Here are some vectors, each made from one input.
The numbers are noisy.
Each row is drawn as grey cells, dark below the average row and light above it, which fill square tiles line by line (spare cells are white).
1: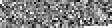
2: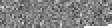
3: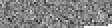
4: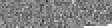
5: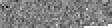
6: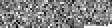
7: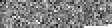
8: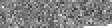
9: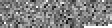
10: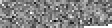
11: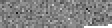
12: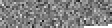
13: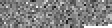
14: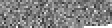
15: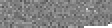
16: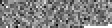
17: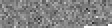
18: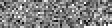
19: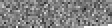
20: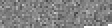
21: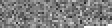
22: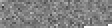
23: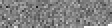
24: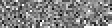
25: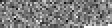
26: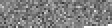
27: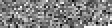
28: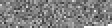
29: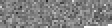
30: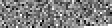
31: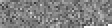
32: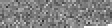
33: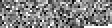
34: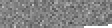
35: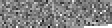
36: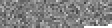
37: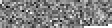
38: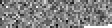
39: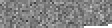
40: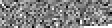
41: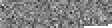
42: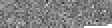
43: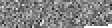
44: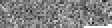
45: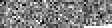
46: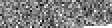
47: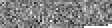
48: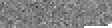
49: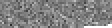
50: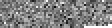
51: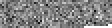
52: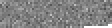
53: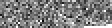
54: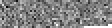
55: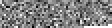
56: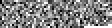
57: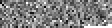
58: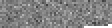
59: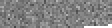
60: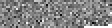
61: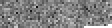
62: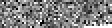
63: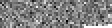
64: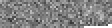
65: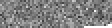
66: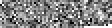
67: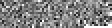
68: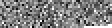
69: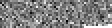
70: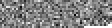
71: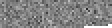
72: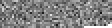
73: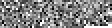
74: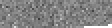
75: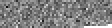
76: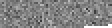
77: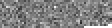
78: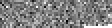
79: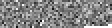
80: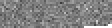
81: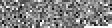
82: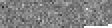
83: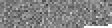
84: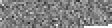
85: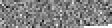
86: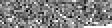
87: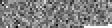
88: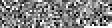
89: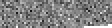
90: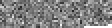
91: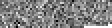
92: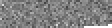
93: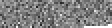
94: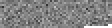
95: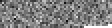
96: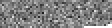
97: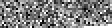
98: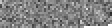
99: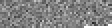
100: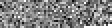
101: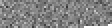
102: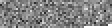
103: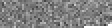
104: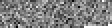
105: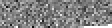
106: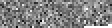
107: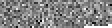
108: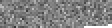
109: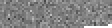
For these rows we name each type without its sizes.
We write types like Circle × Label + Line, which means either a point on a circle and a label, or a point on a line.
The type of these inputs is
(Bool × Bool × Bool × Bool + Unit) × Circle + Line.
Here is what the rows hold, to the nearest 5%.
About 80% of them hold a point on a circle, together with either a fixed value, or four true/false values. The rest hold a point on a line.
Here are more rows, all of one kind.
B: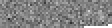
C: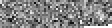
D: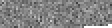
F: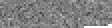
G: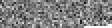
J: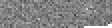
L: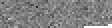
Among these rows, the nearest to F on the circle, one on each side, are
G and L.
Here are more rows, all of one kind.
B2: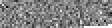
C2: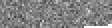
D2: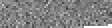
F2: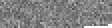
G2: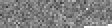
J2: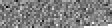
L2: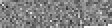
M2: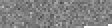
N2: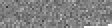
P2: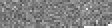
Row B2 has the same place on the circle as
D2, F2, L2 and N2.
